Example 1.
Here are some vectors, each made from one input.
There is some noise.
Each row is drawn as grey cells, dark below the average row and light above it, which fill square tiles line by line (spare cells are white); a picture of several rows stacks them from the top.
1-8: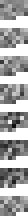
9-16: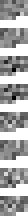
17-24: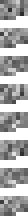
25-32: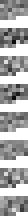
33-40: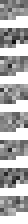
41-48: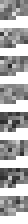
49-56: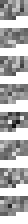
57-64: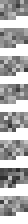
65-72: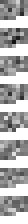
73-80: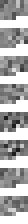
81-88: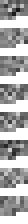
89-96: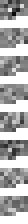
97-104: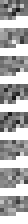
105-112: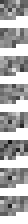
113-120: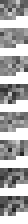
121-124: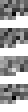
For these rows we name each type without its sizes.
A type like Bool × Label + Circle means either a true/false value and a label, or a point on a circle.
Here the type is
Bool × Bool × Bool × Bool + Circle.
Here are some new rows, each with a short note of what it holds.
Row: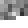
four true/false values
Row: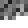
a point on a circle
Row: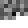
a point on a circle
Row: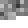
four true/false values
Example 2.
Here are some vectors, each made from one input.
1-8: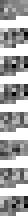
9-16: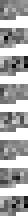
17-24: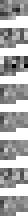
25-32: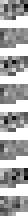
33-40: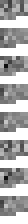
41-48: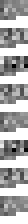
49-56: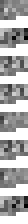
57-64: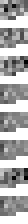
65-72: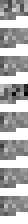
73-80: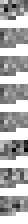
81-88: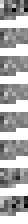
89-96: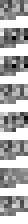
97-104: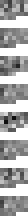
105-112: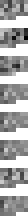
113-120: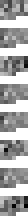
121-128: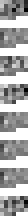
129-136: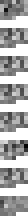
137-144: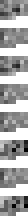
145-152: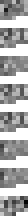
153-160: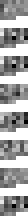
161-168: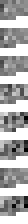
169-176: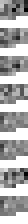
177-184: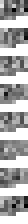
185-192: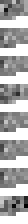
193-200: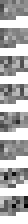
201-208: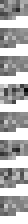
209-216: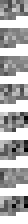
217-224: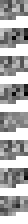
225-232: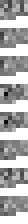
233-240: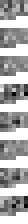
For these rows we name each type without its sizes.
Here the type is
Bool × Bool × Bool + Line.
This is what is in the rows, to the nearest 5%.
About 25% of them hold a point on a line. The rest hold three true/false values.
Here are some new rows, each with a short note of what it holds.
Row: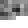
three true/false values
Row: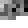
a point on a line
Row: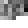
a point on a line
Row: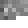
three true/false values
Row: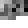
a point on a line
